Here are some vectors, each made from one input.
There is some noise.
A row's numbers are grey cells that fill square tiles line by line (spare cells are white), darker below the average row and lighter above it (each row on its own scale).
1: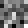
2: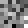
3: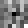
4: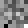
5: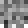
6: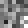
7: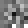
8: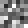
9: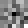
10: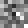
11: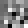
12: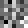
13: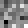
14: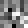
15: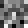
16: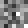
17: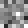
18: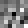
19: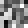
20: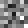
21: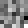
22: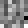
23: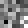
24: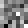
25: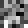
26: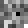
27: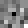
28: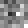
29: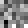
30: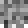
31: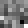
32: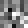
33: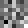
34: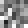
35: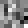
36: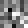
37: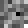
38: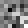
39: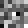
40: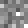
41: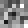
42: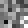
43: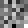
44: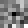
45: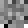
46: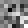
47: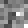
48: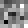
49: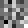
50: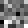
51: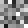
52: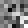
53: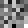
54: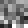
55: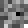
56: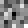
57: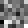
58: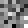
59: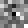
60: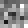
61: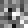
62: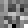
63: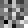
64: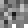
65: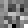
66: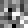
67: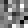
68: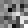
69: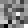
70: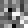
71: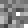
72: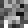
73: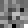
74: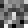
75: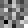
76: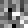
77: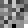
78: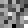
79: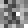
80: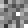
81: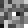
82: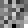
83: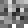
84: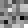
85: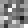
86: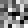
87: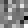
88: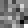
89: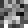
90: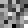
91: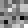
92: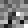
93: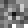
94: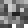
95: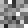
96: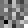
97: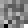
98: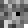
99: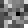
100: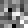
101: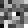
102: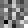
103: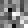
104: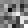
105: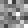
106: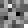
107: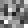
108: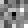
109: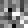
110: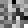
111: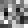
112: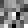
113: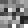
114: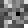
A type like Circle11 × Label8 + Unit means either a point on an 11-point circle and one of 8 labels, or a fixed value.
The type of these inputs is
(Bool × Bool × Bool + Label9) × (Tree10 + Unit).
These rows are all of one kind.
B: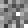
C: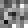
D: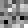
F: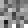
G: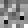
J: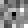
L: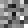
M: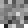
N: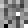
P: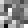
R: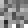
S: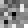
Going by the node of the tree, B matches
F, G and R.
